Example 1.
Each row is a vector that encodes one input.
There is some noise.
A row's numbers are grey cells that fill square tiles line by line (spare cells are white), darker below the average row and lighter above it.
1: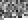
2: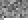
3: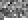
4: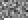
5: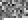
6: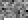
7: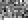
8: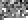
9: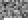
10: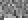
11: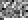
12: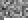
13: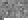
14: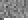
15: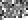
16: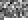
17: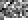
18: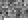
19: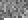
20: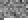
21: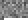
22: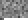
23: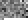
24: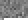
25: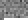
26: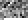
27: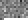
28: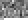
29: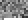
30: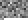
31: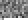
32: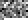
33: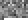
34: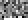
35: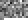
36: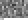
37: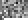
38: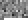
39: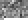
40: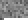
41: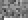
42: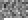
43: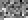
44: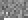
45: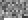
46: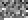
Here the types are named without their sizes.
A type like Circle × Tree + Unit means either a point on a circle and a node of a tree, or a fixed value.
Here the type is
Line × (Tree + Unit).
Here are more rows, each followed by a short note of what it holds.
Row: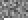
a point on a line
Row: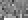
a point on a line and a node of a tree
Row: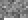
a point on a line and a node of a tree
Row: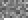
a point on a line
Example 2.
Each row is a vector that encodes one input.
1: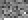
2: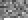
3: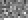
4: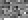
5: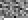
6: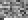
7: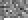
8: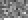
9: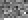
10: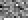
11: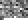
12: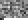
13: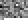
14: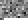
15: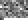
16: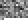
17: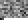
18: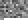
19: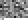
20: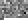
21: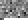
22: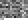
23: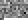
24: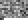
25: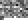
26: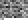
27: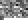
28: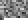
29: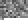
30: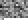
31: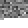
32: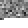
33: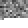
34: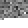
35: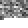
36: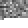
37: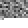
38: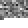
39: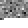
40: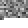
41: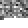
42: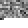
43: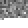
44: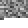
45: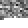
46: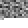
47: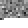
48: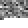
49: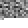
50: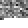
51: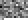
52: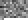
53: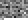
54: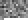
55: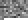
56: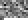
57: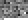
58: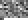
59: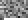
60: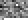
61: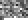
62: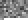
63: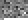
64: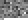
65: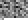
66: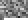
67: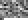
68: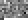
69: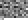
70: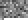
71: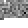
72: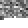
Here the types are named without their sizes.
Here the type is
Bool × Circle.
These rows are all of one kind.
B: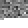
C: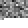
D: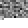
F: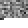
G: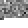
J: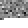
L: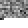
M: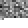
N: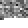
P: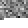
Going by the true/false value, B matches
C, D and M.
